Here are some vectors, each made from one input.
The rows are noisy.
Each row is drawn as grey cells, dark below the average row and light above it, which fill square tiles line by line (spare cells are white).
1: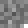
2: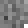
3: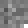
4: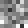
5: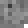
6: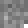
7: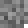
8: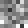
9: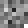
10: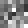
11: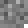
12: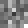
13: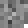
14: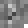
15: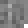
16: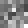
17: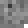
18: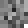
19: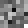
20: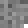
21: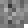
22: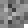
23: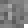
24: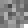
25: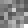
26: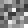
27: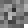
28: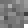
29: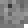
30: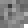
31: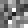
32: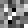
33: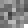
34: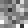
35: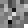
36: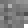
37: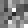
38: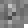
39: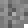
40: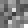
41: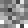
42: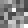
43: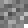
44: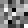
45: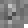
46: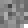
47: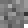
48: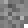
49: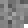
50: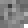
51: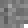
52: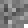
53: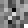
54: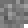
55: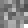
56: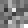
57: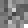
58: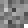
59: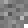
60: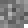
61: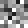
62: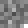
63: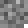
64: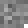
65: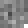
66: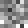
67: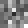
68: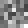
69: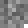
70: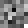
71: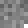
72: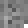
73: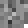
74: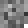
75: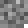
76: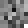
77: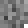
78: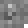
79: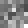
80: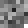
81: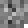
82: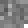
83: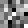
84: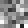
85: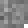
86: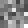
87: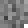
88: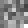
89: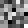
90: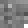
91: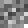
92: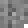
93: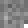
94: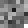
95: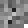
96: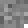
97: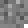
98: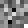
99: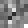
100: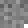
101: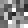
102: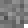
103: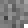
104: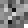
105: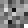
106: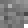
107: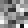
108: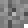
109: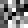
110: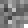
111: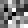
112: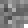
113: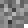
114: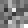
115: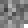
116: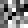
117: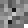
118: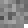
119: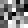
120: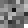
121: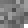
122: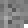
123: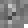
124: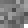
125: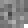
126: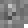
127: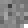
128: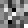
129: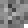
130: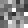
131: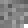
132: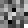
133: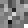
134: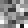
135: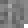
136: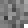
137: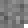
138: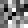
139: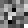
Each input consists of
either a fixed value, or one of 9 labels and a true/false value.
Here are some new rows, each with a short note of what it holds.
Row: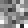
a fixed value
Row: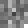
one of 9 labels and a true/false value
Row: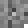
one of 9 labels and a true/false value
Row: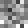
a fixed value
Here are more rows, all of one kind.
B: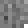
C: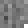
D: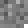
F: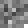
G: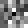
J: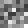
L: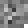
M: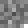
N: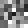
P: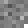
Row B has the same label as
C, F, J and P.
